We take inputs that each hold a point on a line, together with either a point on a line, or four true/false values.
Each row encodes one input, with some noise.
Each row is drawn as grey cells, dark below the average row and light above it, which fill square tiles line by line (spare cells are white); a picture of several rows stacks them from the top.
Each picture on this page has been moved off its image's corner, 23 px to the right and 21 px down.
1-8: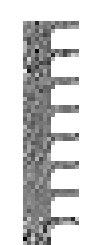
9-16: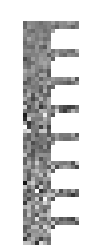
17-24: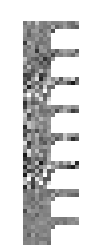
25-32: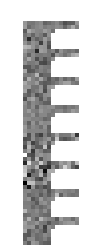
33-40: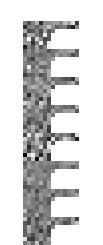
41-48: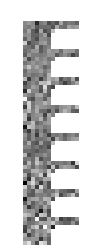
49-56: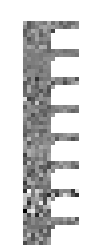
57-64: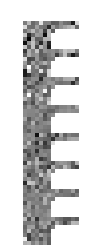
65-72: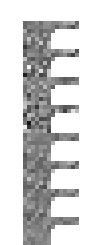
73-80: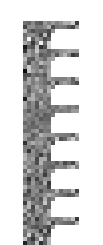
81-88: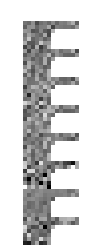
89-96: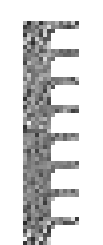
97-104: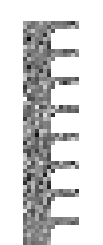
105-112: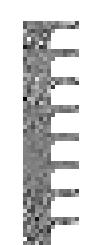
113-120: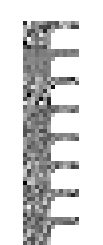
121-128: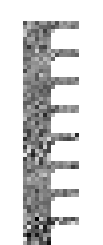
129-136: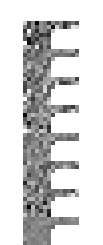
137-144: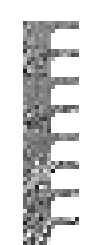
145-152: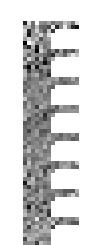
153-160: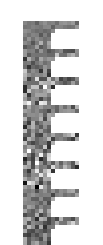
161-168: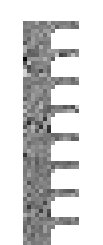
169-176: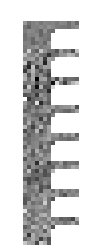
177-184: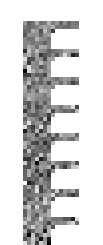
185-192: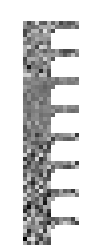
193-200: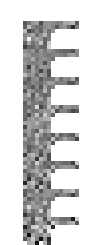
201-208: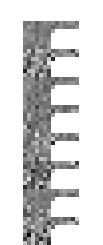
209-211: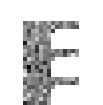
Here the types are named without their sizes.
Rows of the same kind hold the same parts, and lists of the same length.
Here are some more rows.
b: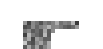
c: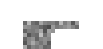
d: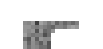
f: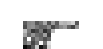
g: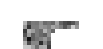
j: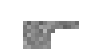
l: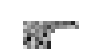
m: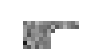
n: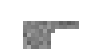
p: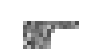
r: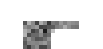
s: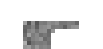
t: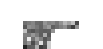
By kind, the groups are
b, d, f, g, j, l, m, n, p, r, s, t
c

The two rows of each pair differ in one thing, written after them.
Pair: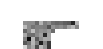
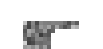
the place on the line
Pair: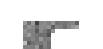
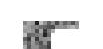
one of the four true/false values
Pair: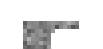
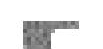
one of the four true/false values
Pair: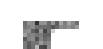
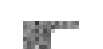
one of the four true/false values
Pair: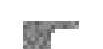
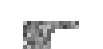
one of the four true/false values
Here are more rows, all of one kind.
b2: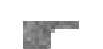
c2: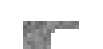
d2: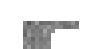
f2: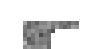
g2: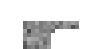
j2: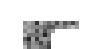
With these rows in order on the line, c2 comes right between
b2 and j2.
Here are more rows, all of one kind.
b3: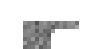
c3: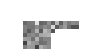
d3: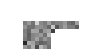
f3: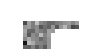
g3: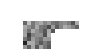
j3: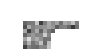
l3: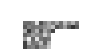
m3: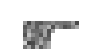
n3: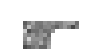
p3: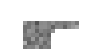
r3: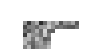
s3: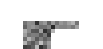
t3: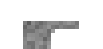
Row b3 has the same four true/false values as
c3, d3, f3 and p3.
